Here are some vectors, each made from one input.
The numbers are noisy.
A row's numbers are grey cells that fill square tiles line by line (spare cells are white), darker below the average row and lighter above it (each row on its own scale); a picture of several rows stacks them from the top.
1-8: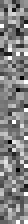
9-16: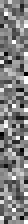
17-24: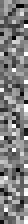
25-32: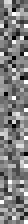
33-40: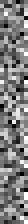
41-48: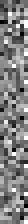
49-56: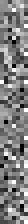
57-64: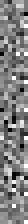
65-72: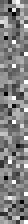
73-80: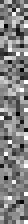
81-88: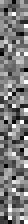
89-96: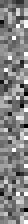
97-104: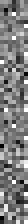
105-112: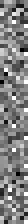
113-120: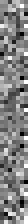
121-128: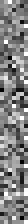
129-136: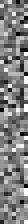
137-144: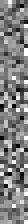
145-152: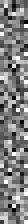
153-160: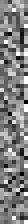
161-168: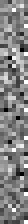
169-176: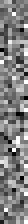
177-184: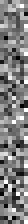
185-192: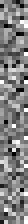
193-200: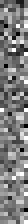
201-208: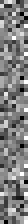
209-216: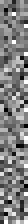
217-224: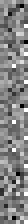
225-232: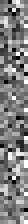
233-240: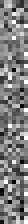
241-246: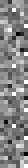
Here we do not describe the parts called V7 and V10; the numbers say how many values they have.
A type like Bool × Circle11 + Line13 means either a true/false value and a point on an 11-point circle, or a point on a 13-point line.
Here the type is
(Bool × V7 + V10) × Circle9 + Tree9 + Unit.
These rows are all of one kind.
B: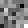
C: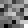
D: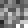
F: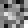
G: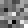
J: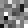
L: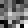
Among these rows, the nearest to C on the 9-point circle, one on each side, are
F and G.
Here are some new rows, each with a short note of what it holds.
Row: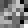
a fixed value
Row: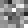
a node of a 9-node tree
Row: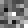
a point on a 9-point circle, a true/false value and a value of V7
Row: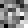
a point on a 9-point circle, a true/false value and a value of V7
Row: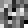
a point on a 9-point circle and a value of V10
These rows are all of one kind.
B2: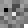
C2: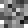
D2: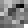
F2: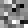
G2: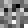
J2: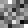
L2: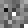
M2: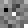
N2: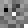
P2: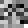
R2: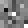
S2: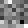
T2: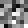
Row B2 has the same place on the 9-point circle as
L2, M2, N2 and R2.
